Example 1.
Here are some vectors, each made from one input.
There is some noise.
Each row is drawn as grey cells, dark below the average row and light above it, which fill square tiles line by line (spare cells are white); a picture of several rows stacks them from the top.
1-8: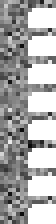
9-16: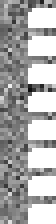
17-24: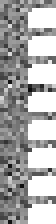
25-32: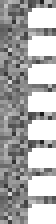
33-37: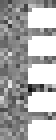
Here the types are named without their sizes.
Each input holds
a node of a tree.
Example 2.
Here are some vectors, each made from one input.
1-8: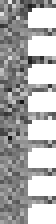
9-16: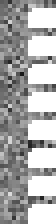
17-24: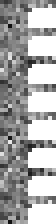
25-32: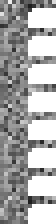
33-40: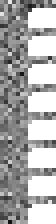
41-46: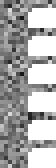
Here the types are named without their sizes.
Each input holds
a node of a tree.
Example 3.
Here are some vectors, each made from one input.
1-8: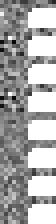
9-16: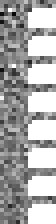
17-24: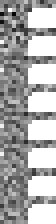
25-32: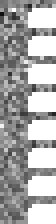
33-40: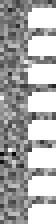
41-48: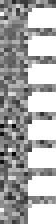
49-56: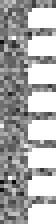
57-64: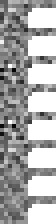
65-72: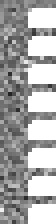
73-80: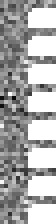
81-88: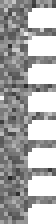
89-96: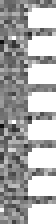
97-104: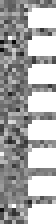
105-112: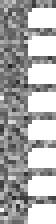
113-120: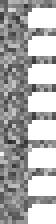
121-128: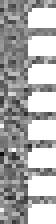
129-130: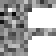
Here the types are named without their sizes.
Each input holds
a node of a tree.
